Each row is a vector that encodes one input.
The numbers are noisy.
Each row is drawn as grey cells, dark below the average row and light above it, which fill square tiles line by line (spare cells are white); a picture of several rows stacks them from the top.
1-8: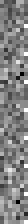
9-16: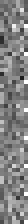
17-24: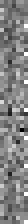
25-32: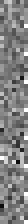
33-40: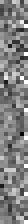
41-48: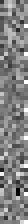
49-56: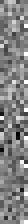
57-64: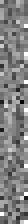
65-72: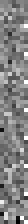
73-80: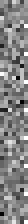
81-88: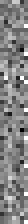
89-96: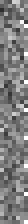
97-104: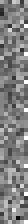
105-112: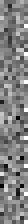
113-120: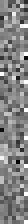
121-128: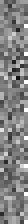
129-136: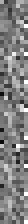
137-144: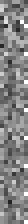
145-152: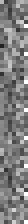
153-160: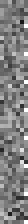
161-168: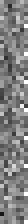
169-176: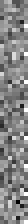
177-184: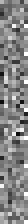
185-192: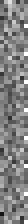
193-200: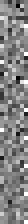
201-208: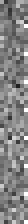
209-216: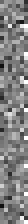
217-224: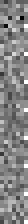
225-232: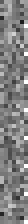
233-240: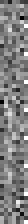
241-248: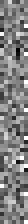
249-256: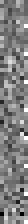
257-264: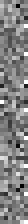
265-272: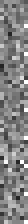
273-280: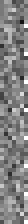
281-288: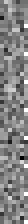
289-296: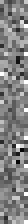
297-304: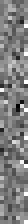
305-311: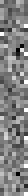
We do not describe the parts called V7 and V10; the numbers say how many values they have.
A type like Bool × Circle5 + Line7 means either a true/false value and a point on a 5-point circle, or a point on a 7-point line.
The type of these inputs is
(Bool × Bool × Bool × Bool + Unit) × Line15 + V7 × V10.
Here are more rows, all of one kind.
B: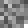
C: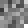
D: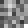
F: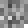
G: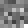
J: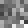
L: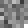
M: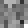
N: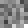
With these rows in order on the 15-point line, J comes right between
C and G.
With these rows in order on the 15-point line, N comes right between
G and L.
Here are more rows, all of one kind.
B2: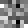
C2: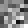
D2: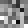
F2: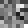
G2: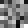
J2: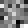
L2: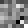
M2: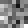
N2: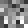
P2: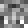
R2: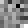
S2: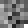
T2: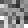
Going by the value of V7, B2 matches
G2 and J2.
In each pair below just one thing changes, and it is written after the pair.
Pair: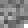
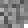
one of the four true/false values
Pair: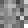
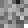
one of the four true/false values
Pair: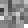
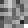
the place on the 15-point line
